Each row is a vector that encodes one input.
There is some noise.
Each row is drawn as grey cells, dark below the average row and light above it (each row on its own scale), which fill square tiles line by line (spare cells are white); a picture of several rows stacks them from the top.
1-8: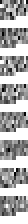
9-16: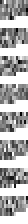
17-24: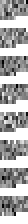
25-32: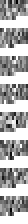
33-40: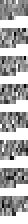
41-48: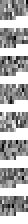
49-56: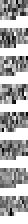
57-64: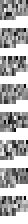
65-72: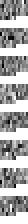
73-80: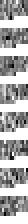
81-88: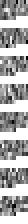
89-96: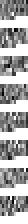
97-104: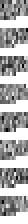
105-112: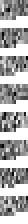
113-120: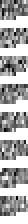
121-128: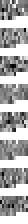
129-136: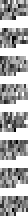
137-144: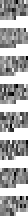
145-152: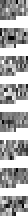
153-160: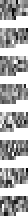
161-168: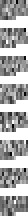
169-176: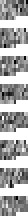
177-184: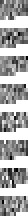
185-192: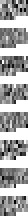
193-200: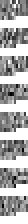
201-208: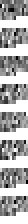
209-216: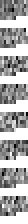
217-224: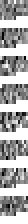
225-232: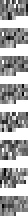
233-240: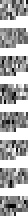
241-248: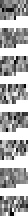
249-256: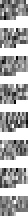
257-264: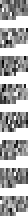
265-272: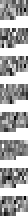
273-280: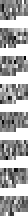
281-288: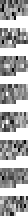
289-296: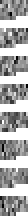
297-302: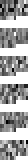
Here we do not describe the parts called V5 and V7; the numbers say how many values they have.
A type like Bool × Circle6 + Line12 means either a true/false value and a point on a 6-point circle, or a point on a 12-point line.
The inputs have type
Bool × V5 + (Circle6 + Unit) × Line9 + V7.
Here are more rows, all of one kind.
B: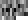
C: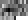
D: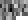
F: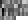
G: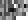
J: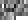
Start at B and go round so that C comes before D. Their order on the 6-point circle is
B, G, C, J, F, D.
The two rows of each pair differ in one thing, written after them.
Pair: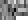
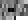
the place on the 6-point circle
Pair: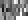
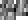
the place on the 9-point line
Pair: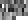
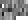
the place on the 9-point line
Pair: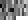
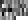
the place on the 9-point line
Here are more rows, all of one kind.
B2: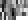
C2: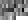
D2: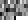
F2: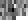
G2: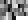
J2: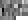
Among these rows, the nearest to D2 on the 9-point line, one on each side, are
B2 and G2.
